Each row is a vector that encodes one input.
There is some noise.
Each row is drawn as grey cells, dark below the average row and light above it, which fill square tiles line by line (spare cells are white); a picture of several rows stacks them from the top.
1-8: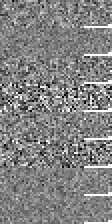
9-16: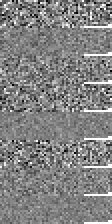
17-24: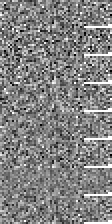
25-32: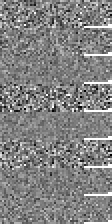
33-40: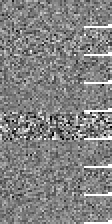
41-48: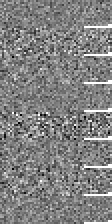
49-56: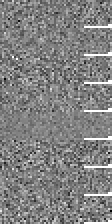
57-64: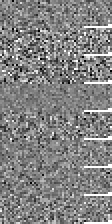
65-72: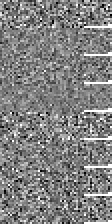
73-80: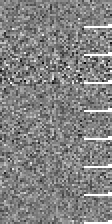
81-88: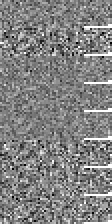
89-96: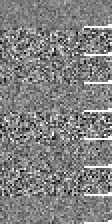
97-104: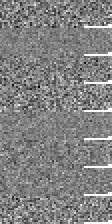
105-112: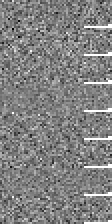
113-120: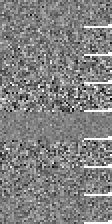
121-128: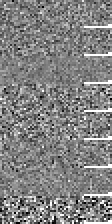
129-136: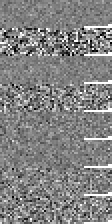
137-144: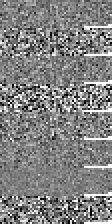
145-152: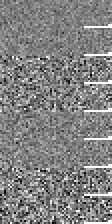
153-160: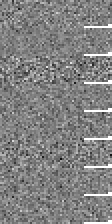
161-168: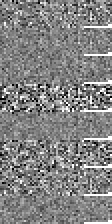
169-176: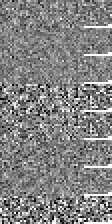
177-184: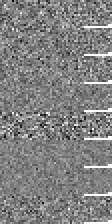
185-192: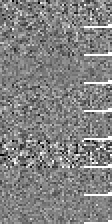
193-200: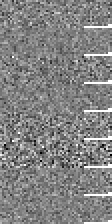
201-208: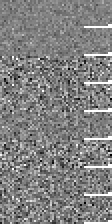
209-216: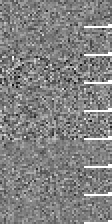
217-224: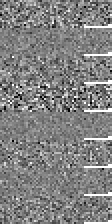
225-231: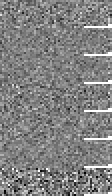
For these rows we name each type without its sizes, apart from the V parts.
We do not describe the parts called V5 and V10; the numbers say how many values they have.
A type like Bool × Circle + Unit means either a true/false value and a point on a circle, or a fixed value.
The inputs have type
(Bool × Bool × Bool × Bool × (Tree + Unit) + V5) × V10.
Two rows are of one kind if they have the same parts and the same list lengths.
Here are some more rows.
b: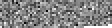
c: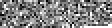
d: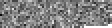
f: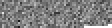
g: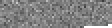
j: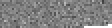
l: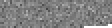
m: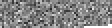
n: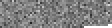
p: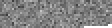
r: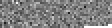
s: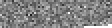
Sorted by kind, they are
b, c, f, s
d, j, l, m
g, n, p, r

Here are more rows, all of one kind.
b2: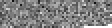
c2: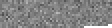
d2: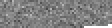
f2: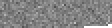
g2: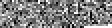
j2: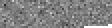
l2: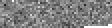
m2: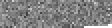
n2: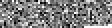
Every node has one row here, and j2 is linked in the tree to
b2, d2 and l2.
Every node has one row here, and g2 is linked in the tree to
b2.
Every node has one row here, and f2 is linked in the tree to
d2.
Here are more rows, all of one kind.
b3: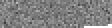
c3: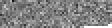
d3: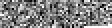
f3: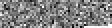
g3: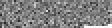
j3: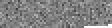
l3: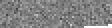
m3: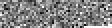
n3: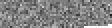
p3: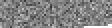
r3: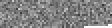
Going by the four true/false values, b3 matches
g3, n3, p3 and r3.
